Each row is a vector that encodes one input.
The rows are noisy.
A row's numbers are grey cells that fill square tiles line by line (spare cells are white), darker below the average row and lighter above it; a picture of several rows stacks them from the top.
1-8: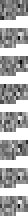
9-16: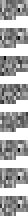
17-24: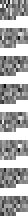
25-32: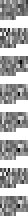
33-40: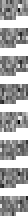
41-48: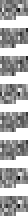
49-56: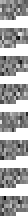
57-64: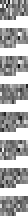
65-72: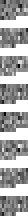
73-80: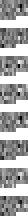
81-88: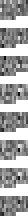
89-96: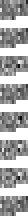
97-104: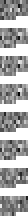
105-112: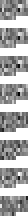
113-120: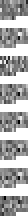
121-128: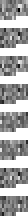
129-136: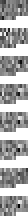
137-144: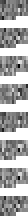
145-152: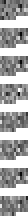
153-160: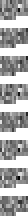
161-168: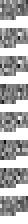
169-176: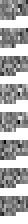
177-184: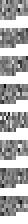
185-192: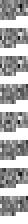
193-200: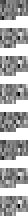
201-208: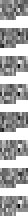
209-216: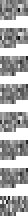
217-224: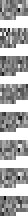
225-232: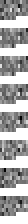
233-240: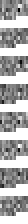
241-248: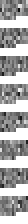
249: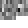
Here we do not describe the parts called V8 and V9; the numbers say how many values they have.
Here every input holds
either a fixed value, or one of 5 labels, a node of a 7-node tree and a value of V8, or a true/false value and a value of V9.
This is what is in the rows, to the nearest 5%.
About 5% of them hold a fixed value. About 40% of them hold one of 5 labels, a node of a 7-node tree and a value of V8. The rest hold a true/false value and a value of V9.
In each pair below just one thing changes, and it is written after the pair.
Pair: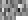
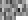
the value of V8
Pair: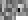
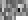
the label
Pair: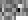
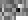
the node of the tree
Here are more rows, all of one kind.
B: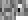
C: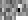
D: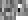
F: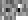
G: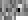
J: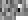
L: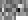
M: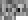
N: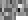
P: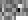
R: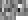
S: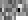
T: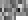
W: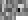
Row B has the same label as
D, J and R.
